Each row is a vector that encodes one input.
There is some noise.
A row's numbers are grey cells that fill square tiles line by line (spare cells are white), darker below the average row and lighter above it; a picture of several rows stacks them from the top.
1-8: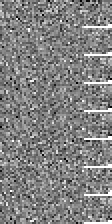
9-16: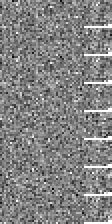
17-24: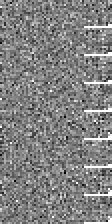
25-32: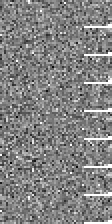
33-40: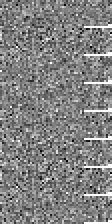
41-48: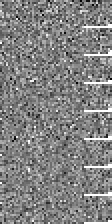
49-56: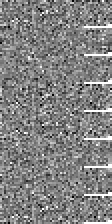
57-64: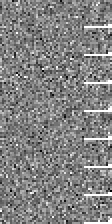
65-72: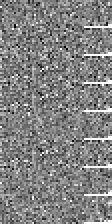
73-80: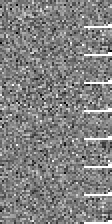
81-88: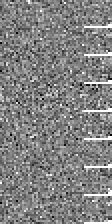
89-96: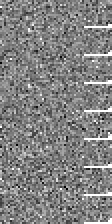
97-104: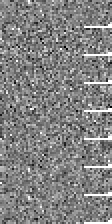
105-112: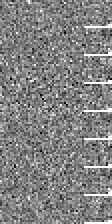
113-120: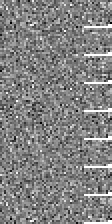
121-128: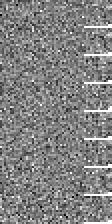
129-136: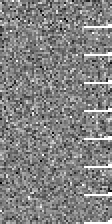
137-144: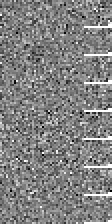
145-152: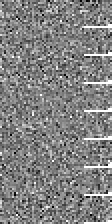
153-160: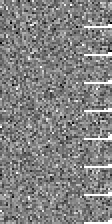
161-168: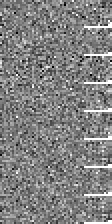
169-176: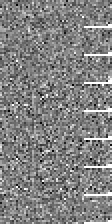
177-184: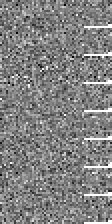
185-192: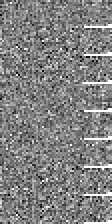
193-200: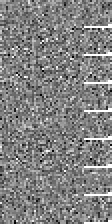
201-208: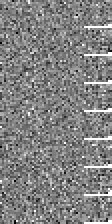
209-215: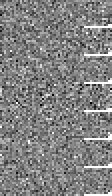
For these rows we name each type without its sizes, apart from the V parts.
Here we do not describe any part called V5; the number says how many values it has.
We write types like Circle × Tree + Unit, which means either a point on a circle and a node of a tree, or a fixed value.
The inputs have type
(Bool × Bool × Bool + Unit) × Line + V5.
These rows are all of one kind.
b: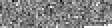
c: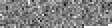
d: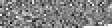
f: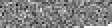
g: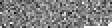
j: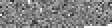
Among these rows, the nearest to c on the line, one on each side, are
b and j.
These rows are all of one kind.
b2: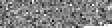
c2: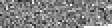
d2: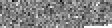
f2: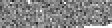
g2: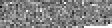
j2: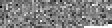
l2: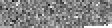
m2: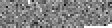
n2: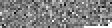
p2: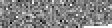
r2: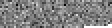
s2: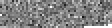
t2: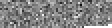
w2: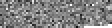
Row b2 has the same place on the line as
c2, p2 and w2.
